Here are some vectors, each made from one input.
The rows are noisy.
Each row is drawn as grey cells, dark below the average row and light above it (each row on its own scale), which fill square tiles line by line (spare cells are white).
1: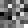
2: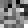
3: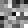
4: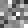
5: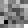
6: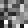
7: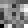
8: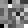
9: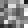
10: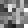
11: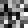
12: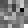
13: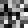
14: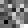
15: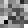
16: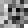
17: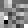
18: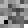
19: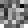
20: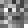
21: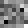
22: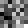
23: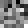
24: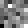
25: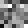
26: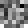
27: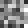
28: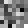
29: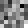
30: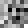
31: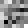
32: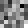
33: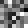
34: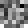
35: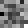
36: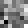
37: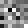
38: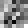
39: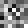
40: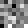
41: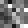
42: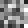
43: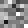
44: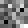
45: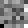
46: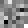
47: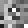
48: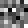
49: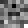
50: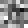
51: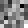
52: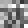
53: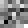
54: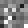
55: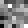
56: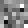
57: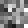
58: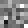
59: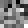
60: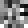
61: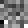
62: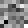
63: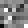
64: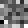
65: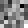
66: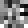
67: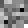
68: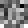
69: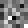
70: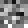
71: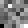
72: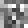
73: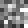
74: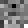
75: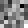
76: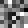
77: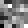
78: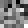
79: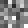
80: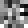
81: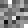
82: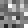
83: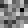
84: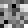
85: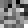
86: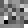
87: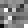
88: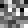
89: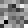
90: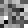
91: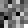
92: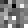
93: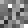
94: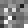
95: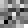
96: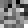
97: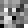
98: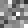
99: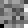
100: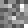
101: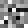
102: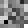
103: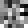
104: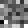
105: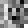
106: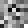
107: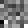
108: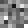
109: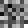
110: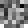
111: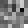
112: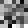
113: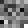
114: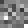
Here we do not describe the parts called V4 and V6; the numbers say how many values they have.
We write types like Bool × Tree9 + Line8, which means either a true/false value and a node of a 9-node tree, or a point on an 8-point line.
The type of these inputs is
(Bool × Bool × Bool + Unit) × Label5 × V6 + V4.
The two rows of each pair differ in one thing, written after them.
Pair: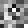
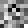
one of the three true/false values
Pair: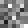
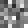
the value of V6
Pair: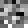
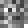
the value of V6
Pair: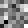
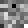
the value of V6
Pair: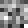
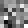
the label
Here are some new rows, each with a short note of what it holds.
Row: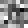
one of 5 labels, three true/false values and a value of V6
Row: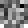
a value of V4
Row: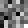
one of 5 labels and a value of V6
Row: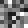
one of 5 labels and a value of V6
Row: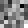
a value of V4
